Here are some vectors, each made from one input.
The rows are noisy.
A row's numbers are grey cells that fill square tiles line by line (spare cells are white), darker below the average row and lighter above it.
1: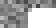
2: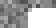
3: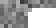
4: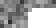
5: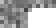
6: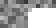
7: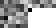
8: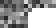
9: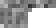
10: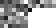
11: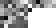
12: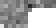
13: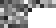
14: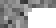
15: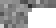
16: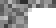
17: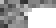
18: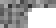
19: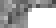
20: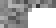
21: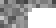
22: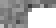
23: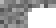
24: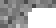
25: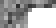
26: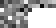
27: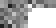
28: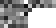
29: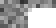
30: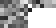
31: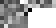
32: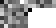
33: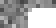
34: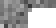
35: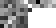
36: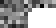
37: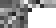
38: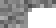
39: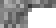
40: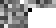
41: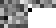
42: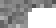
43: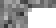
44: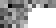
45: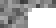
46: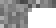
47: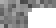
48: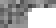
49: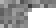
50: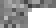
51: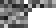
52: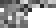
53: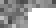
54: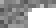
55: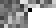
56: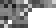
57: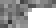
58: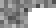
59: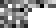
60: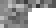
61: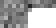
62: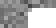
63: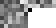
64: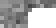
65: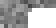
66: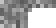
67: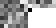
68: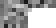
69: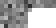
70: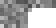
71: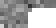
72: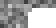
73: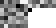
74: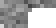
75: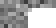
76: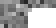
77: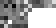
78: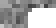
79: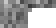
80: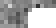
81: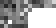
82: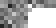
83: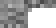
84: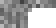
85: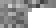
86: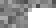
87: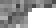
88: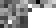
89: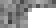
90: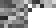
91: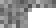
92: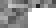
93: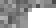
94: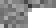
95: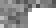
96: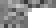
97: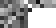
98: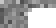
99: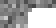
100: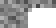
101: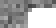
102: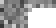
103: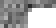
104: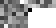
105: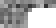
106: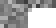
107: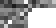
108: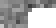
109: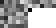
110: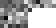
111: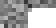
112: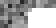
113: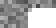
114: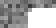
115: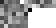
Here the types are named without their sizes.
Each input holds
either a node of a tree, or a list of points on a line.
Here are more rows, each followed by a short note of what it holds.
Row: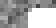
a list of one item
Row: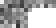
a list of one item
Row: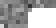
a list of two items
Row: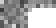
a list of one item
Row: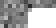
a list of two items
